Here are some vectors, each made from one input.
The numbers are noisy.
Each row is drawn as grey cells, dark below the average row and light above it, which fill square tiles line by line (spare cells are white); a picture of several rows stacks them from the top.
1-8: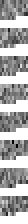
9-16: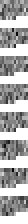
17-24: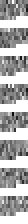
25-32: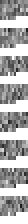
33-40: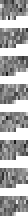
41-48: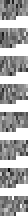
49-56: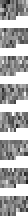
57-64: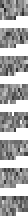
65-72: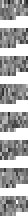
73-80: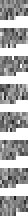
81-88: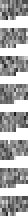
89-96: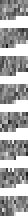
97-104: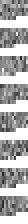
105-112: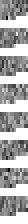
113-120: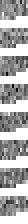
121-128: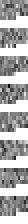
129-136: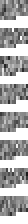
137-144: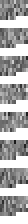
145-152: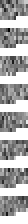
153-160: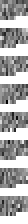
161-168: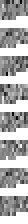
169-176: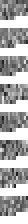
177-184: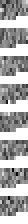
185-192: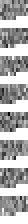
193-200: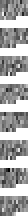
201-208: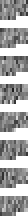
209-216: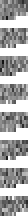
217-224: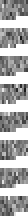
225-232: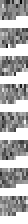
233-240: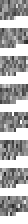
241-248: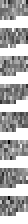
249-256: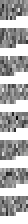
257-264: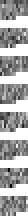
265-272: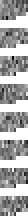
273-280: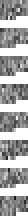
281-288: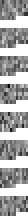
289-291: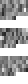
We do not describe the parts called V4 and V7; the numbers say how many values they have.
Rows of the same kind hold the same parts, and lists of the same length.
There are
3 kinds of row.
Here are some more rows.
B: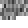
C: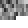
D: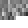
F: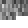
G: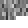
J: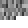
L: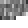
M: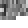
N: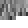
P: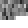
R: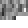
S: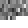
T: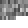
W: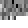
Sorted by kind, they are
B, C, J, M, R, W
D, F, N, T
G, L, P, S

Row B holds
a point on each of two 9-point circles.
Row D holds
a value of V4 and a value of V7.
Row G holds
a point on a 10-point circle and a value of V7.
